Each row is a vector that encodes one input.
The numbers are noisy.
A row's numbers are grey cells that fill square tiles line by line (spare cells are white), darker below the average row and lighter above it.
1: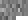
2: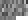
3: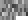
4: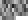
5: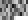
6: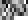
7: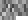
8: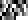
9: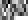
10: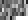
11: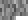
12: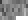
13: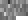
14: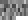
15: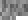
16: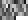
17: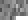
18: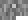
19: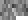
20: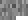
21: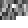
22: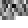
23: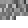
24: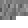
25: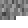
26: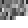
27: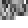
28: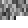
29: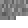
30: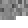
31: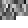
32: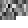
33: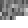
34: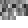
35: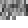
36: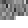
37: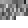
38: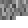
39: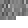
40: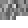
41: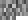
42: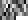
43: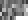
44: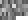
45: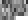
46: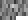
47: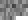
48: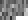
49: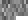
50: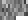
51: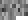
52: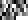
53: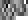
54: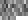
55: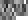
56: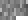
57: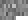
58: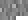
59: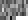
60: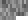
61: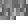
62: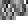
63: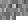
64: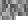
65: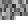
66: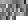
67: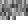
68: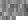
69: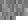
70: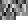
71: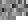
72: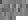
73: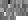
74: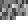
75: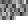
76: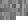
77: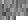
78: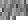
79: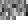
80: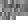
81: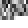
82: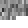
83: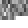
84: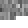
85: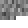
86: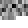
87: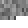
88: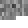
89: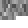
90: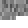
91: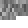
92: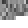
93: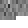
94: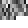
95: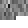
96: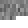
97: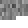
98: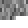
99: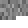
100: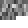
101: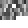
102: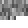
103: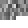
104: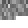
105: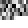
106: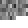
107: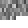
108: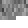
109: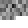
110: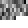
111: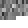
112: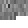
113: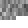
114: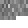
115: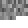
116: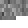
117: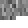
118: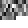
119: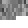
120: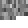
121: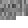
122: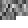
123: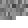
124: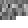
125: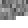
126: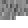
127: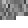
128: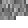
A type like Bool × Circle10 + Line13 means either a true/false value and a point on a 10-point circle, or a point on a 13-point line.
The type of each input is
Bool × Line8 + Line7.
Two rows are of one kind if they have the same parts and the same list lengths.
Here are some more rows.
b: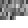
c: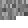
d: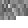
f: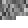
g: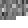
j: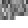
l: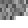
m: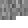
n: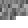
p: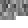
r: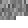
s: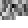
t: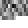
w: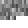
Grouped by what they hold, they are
b, c, f, l, m, n, r
d, g, j, p, s, t, w

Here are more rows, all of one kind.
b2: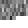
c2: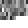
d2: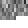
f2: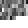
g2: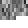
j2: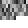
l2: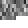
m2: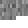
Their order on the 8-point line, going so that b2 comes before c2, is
b2, l2, f2, d2, j2, g2, c2, m2.
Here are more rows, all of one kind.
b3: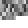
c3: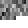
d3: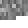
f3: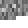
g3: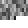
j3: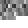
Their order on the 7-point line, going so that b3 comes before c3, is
b3, d3, f3, j3, c3, g3.
